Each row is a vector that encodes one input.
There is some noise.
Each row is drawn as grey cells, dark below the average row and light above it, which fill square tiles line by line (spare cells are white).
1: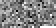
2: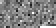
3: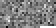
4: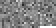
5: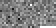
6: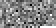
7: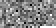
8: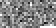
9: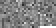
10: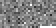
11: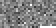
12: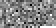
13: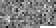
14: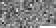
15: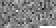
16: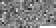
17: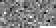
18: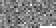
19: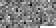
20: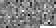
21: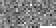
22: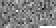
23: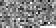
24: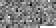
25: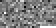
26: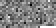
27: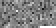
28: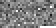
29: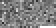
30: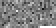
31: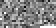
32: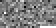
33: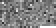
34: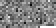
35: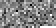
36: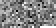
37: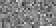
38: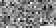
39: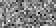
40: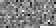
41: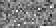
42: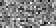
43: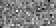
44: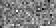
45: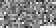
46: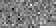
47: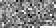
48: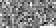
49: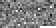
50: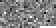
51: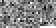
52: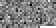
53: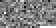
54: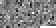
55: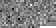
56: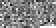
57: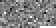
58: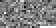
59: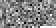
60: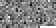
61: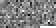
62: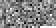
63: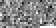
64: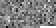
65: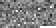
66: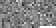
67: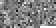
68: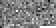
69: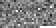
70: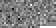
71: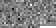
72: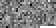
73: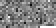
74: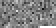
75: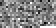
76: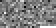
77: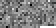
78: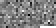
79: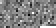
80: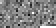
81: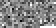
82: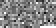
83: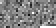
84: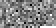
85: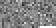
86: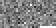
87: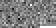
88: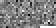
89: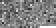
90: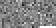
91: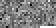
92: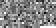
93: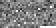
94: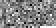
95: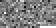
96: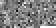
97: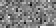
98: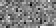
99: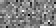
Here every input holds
a true/false value, together with either a point on a 6-point line, or a point on a 9-point line.
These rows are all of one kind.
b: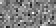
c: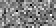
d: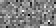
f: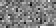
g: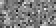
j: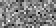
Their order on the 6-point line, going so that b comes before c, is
g, b, d, j, c, f.
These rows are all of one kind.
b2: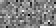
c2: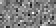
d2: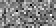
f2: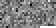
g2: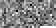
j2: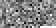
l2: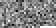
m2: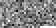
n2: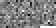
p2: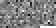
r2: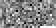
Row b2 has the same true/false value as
c2, f2, n2 and p2.
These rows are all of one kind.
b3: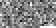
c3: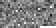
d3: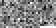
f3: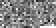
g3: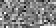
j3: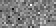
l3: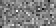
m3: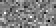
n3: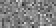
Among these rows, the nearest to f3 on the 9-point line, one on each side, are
j3 and m3.
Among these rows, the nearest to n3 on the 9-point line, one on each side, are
b3 and d3.
